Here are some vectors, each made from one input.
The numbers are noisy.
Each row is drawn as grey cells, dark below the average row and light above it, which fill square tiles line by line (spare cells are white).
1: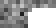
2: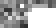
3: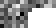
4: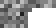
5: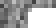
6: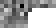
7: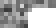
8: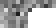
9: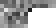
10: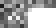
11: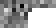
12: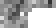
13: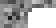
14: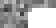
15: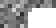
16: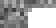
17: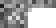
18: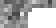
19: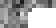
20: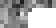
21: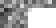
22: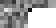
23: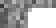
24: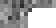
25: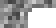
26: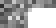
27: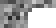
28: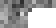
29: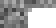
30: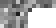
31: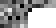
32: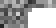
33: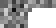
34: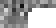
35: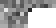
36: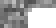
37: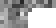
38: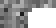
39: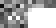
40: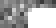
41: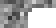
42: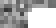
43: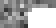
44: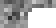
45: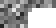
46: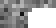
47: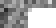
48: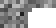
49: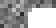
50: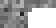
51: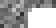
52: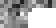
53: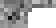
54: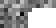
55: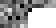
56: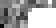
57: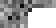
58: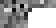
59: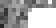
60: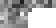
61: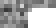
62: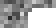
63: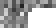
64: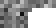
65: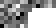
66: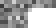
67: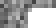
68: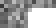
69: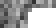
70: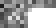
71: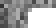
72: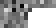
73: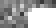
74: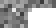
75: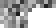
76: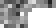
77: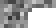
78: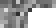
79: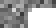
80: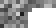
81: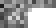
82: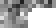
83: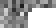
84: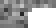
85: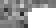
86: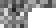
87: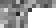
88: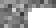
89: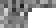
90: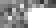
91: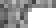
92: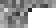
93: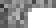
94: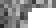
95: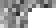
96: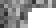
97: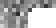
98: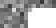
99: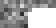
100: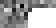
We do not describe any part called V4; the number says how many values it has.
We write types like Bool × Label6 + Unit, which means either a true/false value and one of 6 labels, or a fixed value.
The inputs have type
Line5 × (Line5 + V4).
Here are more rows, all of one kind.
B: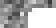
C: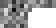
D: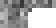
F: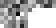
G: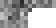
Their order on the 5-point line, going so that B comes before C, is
G, D, F, B, C.
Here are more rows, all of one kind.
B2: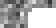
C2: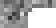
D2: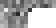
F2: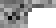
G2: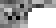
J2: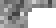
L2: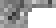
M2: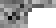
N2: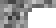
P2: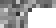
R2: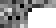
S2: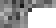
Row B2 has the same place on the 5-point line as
N2, R2 and S2.
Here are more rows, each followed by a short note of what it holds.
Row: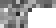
a point on a 5-point line and a value of V4
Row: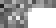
a point on each of two 5-point lines
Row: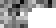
a point on a 5-point line and a value of V4
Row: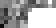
a point on each of two 5-point lines
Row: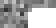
a point on each of two 5-point lines
